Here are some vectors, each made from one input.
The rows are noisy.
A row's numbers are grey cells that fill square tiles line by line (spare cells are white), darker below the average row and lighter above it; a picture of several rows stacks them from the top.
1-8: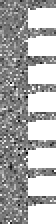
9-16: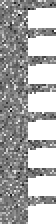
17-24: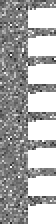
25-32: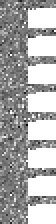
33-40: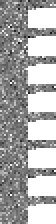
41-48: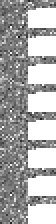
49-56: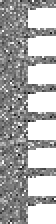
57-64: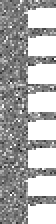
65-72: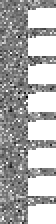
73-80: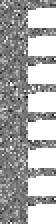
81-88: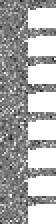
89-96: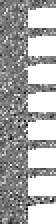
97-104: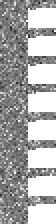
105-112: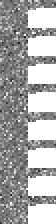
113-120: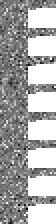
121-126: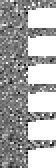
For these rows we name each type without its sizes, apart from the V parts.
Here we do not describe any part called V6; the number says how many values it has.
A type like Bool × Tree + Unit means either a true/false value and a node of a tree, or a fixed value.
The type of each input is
Label × V6 + List(Line).
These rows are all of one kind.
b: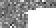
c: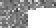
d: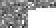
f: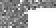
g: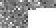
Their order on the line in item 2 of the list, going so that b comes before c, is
g, d, f, b, c.
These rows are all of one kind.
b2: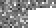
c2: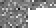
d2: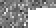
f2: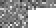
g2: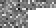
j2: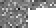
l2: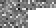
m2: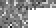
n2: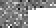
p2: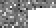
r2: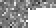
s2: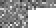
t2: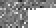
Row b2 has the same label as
g2, l2 and p2.
